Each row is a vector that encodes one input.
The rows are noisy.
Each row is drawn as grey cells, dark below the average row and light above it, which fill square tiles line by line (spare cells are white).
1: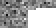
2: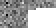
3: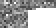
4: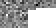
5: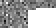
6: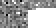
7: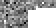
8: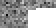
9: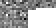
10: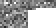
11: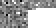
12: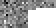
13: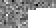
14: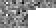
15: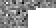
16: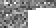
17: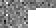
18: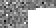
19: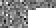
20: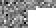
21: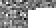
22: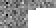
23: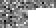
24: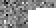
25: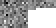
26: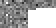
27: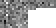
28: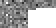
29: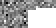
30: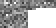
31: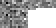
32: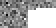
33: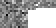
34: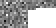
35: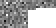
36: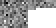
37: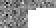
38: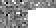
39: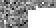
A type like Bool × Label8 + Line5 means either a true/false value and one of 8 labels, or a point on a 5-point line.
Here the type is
Bool × Line6.
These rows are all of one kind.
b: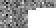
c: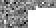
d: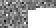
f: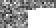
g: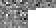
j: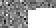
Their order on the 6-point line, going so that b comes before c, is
f, d, j, b, g, c.
